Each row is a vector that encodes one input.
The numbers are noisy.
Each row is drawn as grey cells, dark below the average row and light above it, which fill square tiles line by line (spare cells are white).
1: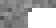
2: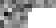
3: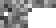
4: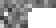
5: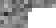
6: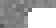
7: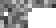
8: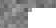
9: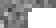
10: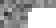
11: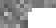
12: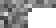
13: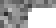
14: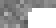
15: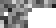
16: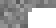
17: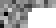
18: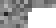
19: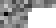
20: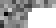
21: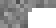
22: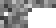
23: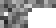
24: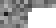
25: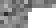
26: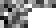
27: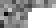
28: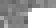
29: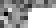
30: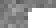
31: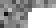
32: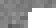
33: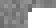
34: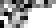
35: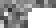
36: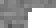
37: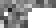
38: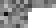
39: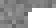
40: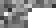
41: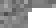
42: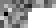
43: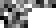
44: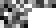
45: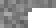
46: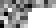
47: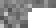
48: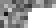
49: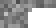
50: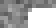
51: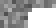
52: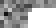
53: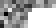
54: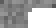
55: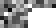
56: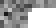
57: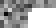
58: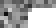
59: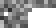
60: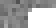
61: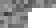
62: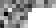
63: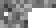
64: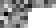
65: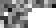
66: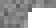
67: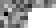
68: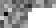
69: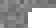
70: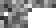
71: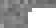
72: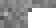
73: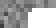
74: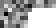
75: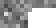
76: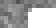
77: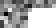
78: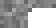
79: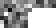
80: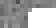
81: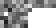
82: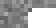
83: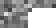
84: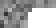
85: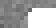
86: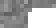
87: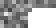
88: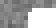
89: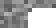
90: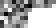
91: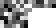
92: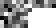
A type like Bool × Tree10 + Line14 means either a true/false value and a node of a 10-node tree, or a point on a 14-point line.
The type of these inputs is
Bool × Tree12.
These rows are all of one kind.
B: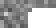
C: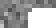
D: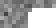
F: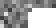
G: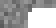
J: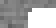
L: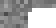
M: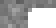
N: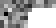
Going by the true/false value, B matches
D and G.
